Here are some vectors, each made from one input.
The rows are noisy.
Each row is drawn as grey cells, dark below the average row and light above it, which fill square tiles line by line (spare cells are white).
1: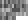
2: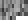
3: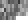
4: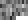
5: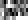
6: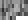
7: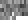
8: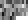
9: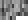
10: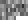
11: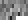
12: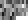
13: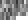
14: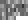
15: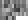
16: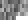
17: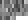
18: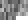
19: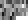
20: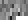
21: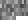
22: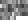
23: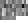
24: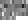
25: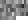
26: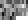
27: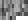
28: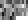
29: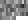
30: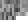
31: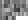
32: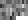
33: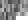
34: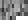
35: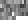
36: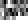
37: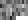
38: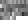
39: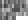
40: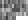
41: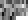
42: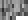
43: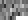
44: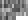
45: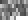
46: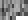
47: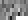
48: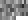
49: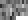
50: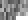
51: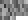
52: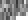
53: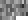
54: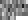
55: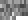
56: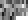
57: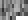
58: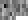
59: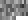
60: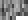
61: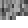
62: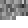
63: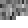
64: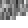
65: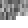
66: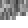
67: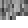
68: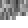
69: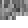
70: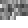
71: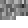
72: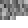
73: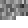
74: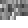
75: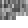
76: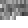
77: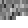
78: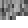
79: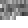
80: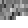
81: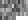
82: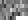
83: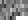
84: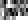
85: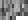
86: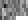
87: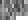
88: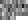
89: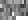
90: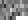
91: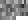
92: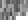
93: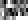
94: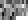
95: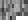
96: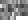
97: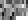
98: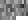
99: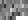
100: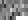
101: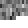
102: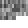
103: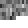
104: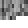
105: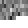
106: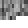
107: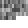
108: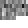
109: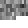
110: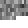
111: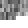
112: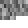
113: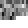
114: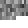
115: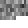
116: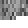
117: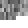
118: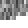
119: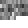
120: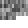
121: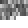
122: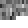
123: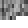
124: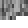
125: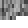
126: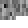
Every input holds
a list of up to two points on a 6-point line.
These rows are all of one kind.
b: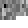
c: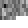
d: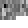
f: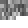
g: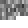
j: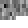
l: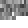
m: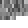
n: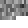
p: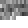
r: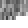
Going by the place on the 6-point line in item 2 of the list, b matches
d, g and n.
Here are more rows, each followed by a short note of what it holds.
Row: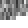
a list of two items
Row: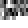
the empty list
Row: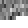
a list of one item
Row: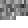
a list of two items
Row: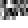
the empty list
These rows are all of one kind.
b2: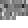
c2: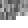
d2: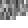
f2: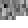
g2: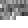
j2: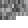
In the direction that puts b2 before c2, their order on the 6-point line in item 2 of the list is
d2, g2, b2, f2, c2, j2.
